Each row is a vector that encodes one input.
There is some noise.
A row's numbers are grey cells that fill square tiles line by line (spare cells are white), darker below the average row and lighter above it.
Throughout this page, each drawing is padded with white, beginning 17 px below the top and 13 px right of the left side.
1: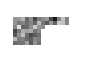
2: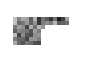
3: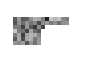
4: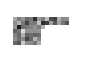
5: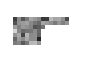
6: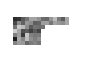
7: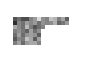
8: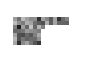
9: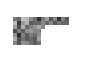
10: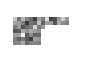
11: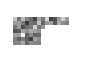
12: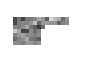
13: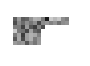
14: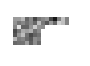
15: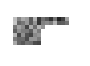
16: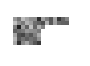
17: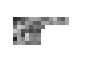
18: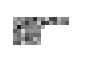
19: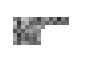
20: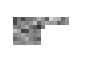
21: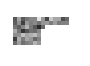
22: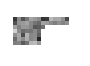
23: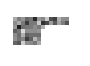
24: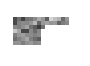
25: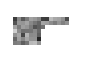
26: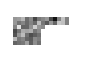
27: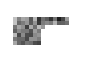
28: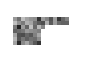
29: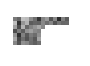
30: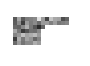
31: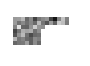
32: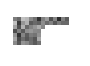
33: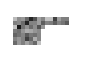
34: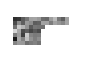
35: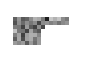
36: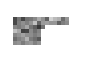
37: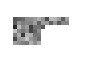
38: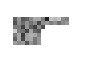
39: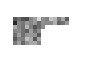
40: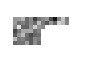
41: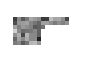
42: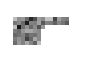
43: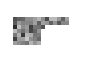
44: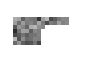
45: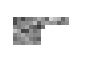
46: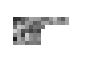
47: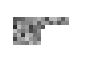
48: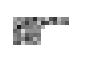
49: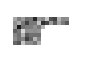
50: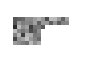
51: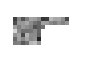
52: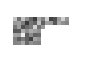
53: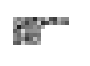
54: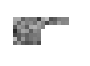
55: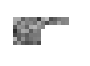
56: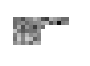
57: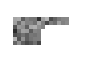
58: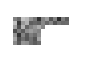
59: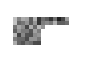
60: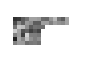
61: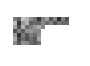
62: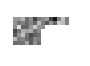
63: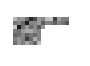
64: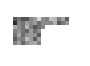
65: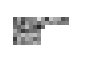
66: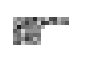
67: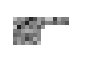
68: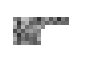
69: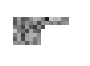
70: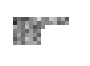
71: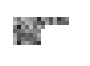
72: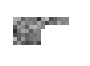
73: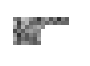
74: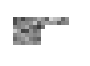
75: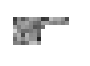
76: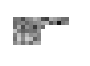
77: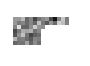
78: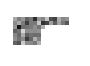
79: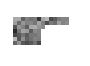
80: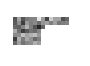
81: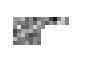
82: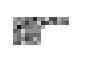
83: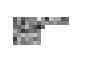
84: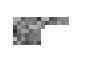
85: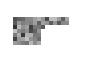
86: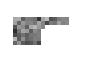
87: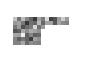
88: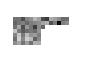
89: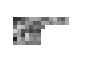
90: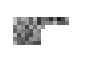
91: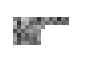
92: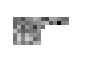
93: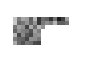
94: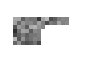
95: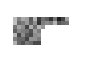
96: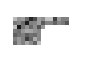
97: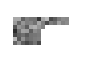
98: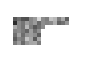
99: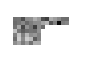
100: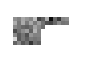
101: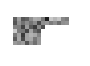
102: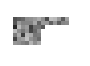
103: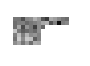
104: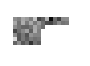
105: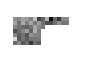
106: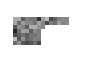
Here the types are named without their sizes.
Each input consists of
either a label, or a point on a line.
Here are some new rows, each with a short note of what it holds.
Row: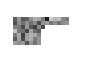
a label
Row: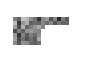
a point on a line
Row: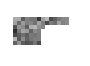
a point on a line
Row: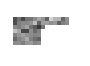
a label
